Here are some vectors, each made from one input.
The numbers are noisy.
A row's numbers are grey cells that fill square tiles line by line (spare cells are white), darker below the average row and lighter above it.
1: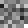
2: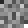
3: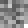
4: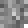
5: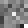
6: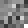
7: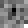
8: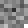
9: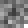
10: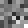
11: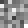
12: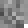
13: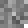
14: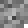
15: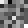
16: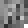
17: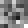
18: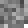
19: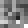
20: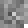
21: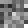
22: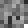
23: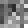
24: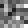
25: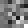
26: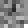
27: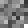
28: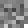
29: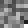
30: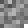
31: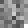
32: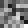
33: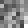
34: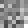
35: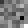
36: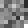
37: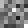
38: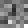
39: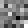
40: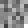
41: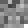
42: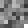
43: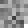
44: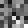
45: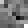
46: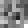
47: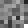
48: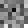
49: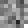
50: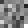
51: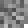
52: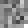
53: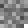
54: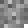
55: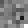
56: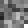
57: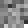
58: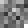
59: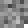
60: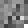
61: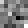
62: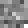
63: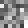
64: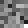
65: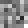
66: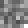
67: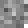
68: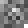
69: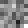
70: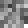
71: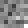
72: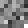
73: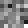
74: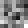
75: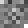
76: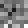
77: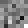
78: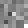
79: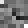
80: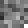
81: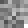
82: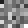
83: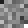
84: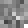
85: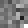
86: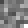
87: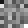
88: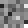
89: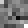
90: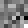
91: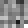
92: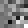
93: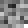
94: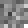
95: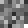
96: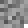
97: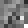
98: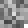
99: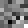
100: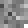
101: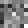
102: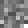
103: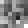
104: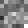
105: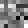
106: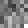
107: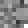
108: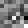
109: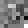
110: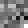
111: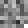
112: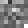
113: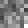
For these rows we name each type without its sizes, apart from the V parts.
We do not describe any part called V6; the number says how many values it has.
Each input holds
either a label, or a point on a line and a value of V6.
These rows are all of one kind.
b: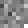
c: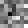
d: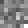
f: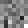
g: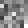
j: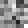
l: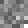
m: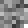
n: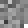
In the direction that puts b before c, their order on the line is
d, l, m, j, b, n, g, c, f.
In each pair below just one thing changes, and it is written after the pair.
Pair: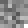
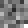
the place on the line
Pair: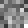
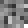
the value of V6
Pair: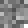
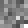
the value of V6
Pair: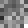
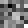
the place on the line
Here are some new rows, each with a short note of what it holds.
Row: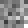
a point on a line and a value of V6
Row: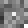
a point on a line and a value of V6
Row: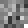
a label
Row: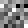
a label
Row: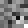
a label
